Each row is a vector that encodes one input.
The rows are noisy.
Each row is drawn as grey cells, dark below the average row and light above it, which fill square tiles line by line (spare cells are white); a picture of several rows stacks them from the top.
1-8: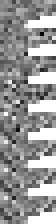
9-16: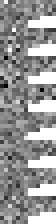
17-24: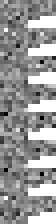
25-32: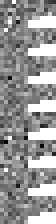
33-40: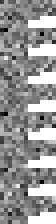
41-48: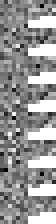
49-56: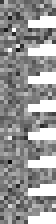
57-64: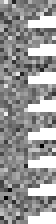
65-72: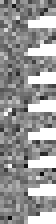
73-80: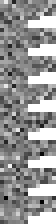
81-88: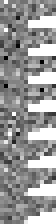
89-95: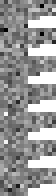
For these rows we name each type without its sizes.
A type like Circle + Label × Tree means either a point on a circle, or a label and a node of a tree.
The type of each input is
(Circle + Line) × Line.
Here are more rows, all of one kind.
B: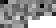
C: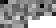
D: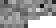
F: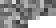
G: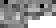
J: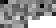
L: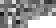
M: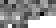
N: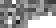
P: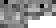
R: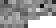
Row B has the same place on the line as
C and J.
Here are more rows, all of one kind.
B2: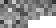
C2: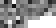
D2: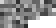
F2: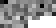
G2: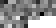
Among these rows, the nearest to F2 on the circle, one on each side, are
B2 and G2.
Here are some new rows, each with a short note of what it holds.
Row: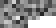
a point on a circle and a point on a line
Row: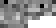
a point on a circle and a point on a line
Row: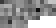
a point on each of two lines
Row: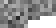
a point on each of two lines
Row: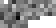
a point on each of two lines
